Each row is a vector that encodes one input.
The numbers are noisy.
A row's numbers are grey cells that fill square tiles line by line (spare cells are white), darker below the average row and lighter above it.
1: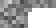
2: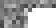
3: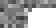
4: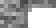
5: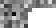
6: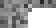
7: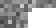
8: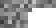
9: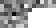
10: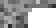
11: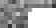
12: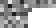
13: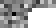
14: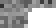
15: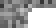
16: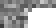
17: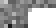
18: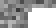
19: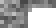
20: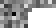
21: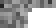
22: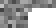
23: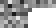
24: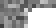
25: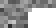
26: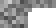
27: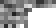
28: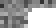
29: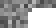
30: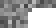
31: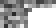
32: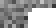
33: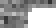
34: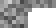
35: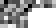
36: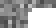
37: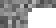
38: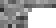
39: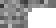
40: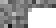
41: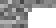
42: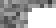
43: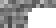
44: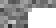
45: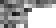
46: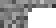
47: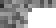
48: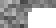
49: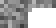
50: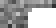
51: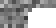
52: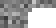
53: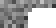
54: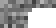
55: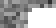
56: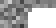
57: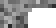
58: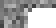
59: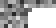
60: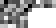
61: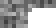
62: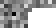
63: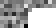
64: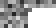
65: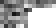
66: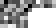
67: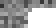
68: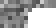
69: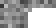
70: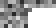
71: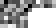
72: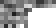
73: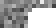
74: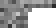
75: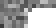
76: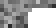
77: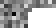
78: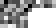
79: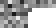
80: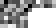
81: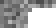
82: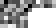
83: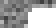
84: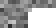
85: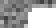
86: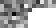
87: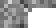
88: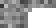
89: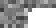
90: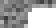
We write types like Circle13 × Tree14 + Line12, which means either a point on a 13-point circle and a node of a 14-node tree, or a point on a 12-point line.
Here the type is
List2(Line4 + Line5).
